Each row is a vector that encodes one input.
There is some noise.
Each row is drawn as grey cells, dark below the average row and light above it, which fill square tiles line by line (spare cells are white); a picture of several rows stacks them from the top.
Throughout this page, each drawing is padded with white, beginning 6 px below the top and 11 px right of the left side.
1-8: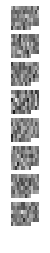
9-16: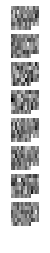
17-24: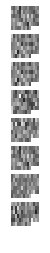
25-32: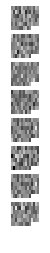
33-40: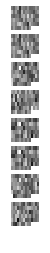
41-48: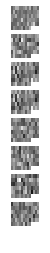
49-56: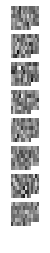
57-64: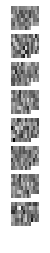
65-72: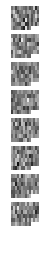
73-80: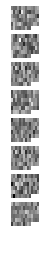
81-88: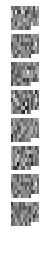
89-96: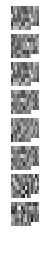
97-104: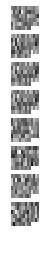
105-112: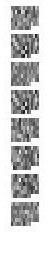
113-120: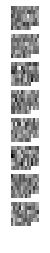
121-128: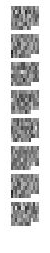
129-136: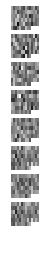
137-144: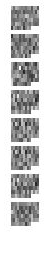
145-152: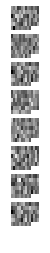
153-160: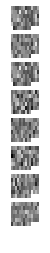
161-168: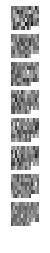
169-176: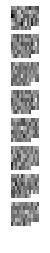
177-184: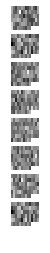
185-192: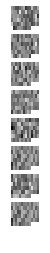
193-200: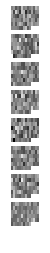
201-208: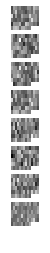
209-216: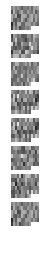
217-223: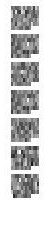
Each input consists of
either a point on an 11-point circle, or a node of a 15-node tree.
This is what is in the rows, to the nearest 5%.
About 35% of them hold a point on an 11-point circle. The rest hold a node of a 15-node tree.
